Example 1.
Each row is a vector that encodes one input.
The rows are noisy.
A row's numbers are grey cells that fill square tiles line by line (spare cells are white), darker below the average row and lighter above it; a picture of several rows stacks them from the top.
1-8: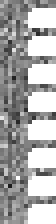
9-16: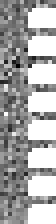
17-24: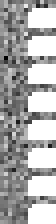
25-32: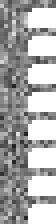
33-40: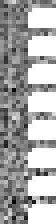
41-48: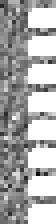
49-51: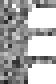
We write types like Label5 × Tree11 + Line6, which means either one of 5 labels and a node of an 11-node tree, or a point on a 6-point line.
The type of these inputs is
Bool × Bool × Bool × Bool.
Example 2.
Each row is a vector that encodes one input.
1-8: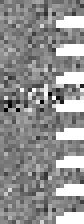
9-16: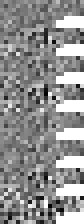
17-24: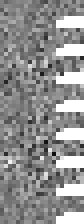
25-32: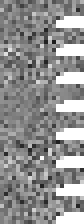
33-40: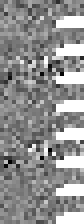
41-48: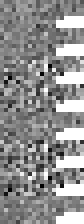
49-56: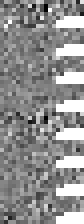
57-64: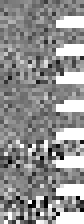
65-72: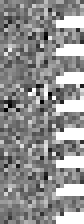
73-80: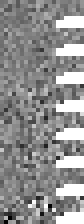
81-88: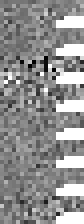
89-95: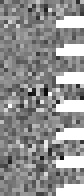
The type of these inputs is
Line16.
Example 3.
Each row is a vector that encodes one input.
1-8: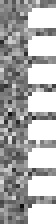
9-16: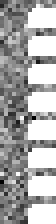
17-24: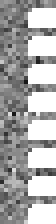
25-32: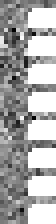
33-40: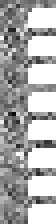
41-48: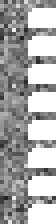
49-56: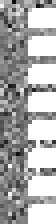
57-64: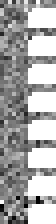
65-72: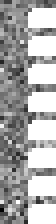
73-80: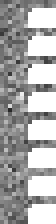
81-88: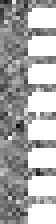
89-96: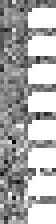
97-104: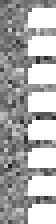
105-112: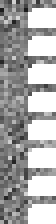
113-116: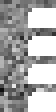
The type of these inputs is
Circle9 + Unit.
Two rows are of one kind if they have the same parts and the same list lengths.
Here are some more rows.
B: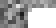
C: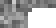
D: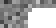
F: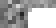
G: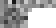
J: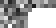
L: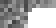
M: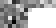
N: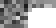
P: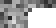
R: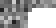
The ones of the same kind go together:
B, C, D, F, G, L, M, N, P, R
J

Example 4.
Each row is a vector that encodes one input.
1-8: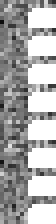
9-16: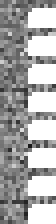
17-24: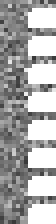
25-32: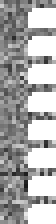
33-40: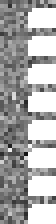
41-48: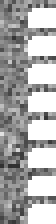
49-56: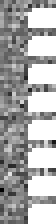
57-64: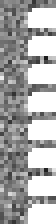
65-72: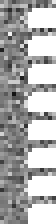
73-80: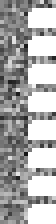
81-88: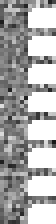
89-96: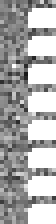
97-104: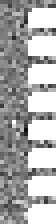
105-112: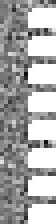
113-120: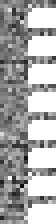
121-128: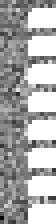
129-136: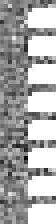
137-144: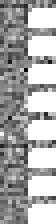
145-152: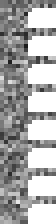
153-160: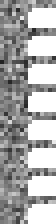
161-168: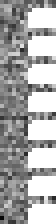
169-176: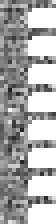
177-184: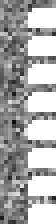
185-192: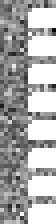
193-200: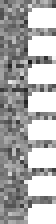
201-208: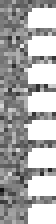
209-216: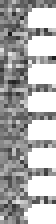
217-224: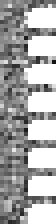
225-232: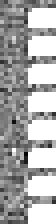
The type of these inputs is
Bool × Bool × Bool × Bool.
